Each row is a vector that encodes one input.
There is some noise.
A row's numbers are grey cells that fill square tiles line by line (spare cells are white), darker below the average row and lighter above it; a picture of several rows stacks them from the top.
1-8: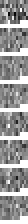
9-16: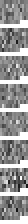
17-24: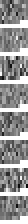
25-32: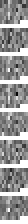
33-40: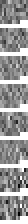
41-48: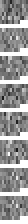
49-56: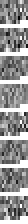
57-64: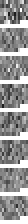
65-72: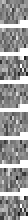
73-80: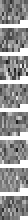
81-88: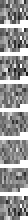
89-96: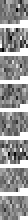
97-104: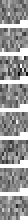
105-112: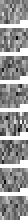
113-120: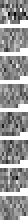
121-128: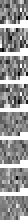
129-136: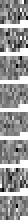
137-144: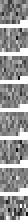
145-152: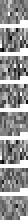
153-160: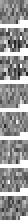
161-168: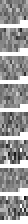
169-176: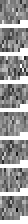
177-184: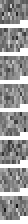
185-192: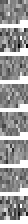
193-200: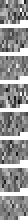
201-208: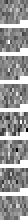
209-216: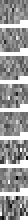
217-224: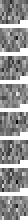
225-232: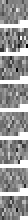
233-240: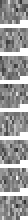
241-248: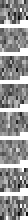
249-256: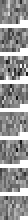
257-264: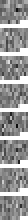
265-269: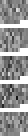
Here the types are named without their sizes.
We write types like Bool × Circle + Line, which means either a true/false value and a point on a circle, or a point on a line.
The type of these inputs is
Bool × Tree + List(Line).
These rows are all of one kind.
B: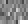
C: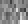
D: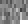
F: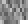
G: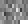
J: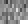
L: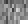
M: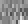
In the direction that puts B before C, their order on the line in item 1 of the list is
F, B, M, C, D, G, J, L.
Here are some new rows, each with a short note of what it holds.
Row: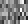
a node of a tree and a true/false value
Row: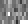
a list of three items
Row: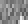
a list of two items
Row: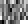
the empty list
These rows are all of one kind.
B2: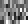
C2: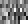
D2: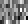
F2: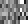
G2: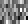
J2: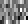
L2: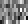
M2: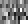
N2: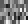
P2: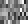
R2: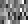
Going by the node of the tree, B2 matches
D2, G2, J2 and L2.
